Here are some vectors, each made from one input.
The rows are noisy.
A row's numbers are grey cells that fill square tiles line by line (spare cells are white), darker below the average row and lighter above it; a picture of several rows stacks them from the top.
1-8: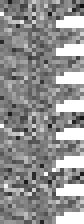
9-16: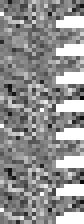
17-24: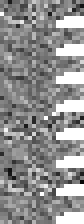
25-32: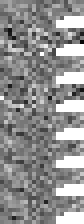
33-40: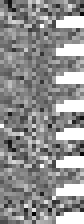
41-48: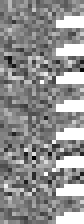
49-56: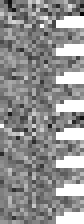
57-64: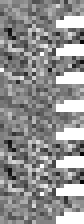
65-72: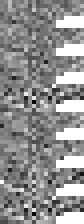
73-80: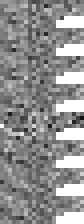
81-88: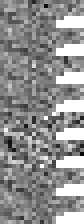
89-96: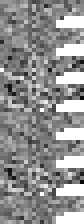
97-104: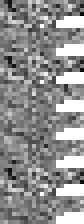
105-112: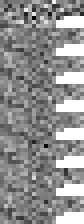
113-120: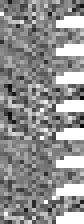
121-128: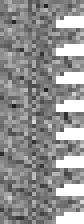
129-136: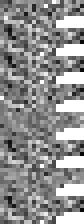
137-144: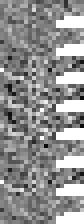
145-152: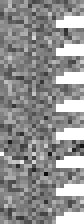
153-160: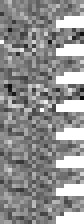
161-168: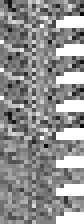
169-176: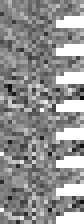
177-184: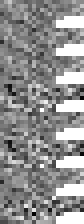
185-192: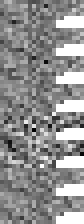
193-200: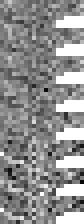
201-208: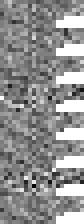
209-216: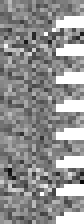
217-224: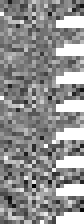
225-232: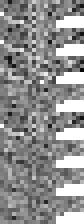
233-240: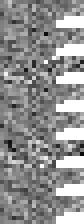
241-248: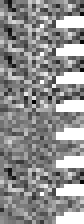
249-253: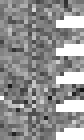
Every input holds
either one of 4 labels, or two labels (each one of 5).
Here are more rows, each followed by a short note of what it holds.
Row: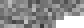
two labels (each one of 5)
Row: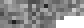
two labels (each one of 5)
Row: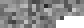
two labels (each one of 5)
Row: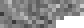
two labels (each one of 5)
